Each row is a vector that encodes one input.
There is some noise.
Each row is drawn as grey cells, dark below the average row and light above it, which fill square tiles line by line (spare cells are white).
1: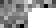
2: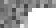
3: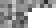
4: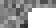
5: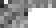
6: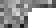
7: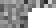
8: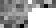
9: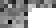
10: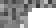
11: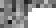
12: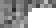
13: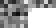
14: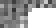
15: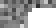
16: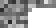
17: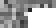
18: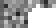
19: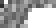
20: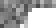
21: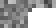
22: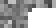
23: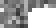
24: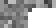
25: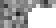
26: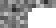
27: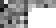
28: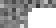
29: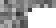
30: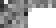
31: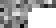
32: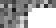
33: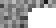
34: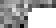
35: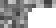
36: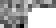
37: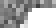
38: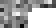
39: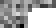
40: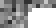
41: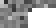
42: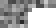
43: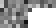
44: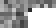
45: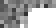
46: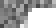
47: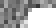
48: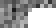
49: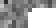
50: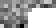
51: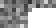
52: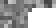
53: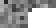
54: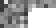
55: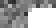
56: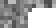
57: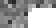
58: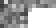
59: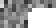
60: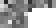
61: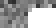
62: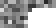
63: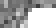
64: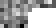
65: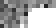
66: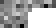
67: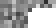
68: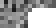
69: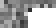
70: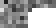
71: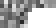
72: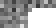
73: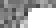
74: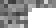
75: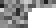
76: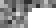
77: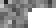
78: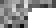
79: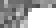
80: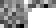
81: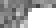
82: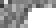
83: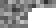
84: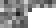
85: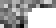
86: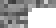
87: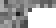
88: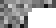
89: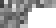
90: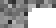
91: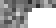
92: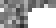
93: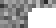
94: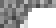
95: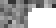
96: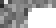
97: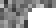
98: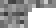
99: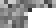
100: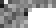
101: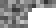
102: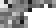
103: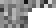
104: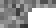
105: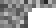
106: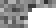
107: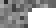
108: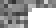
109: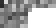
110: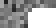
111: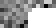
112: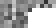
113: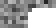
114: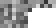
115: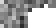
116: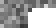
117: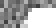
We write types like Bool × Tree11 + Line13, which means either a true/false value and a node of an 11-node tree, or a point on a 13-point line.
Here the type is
Bool × Bool × Bool × Bool + Line4.
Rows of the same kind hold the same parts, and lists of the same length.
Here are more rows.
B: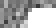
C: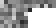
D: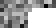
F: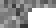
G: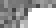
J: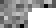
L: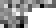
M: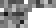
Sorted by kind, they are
B, C, F, G, M
D, J, L

